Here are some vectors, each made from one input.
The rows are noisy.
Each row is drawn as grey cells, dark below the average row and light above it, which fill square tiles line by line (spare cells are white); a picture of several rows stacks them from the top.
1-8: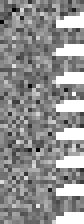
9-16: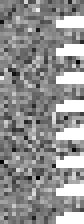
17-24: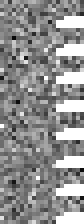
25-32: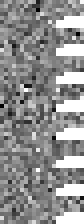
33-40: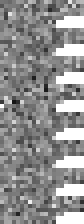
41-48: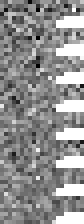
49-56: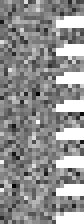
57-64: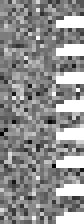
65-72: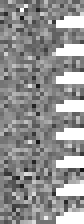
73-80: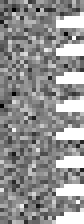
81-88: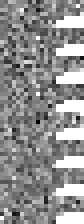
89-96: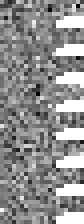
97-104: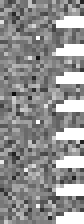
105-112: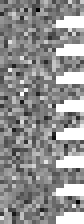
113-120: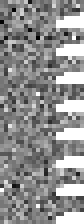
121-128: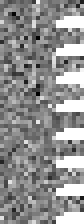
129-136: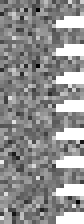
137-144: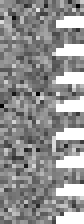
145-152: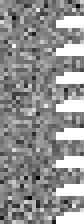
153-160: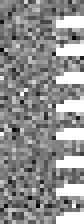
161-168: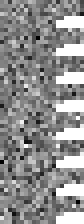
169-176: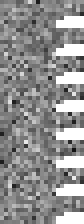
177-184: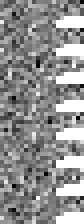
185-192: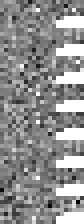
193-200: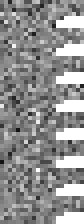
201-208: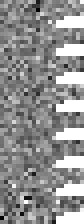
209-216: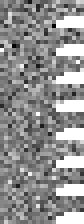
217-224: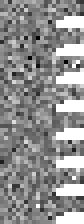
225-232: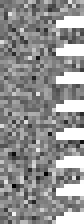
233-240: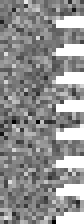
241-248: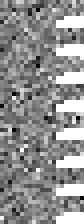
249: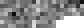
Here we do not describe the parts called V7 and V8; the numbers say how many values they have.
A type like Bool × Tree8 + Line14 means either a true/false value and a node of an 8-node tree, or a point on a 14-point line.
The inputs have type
(Bool × Circle10 + V7) × V8.
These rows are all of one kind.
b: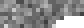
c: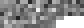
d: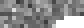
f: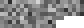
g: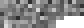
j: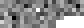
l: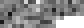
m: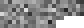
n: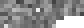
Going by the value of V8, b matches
d and n.
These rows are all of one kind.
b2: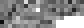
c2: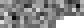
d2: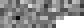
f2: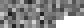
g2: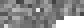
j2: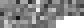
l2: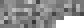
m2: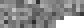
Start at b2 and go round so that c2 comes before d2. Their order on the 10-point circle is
b2, l2, c2, j2, d2, f2, m2, g2.
